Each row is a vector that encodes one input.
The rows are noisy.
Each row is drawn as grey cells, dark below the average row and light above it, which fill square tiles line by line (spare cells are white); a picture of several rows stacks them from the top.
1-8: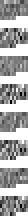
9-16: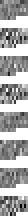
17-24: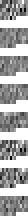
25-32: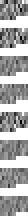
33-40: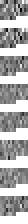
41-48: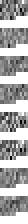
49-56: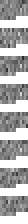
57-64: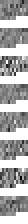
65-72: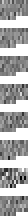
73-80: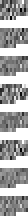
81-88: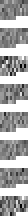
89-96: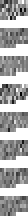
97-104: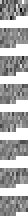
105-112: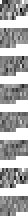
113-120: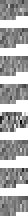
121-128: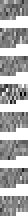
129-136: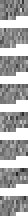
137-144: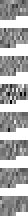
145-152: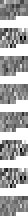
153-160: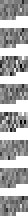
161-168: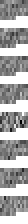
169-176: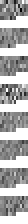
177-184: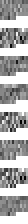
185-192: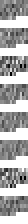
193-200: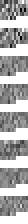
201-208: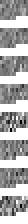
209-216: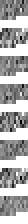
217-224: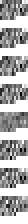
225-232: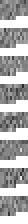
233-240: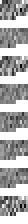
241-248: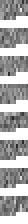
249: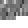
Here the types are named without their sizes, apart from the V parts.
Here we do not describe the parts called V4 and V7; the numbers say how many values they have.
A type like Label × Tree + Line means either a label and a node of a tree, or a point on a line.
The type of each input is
Bool × Tree × V4 + V7.
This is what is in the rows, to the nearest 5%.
About 75% of them hold a node of a tree, a true/false value and a value of V4. The rest hold a value of V7.
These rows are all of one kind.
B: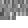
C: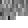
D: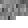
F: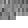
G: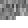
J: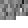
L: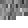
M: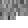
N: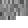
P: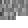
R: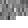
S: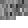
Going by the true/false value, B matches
F and J.
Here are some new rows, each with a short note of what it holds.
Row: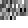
a value of V7
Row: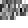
a value of V7
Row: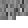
a node of a tree, a true/false value and a value of V4
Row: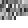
a value of V7
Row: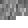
a node of a tree, a true/false value and a value of V4
